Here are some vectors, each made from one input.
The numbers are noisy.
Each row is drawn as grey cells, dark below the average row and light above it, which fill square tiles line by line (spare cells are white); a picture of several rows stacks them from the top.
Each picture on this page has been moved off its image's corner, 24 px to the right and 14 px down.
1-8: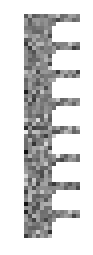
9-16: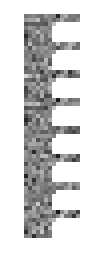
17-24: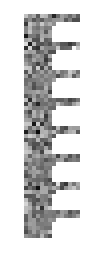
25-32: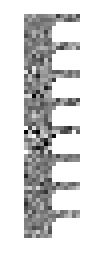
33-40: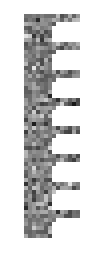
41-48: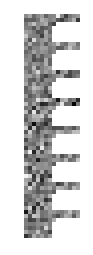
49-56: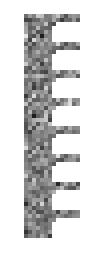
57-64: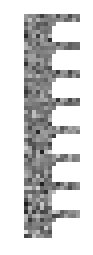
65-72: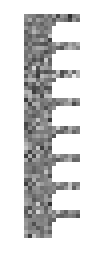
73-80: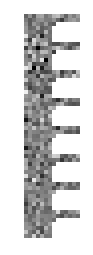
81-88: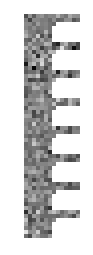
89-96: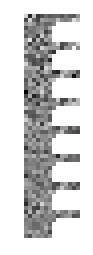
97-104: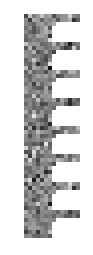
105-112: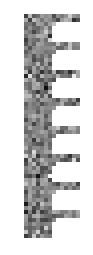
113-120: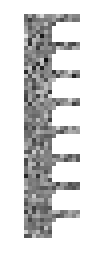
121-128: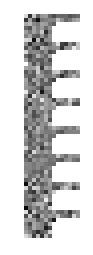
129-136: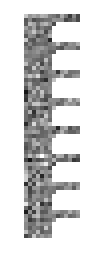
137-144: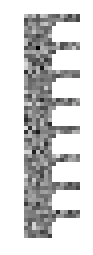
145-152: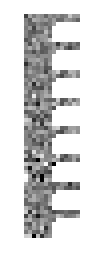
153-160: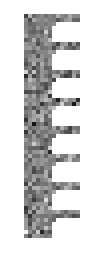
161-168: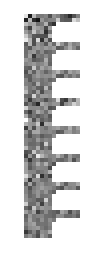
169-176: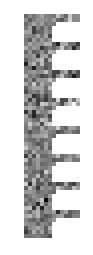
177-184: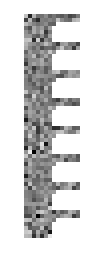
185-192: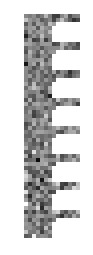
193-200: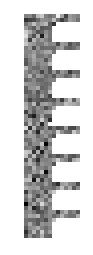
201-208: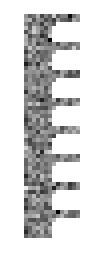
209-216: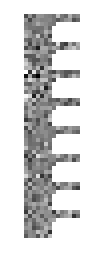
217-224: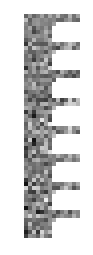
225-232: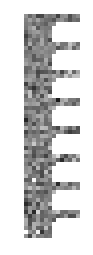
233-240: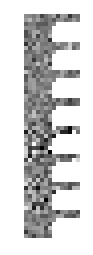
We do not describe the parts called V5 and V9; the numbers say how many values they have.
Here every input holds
a true/false value, together with either a node of an 11-node tree and a value of V9, or a value of V5.
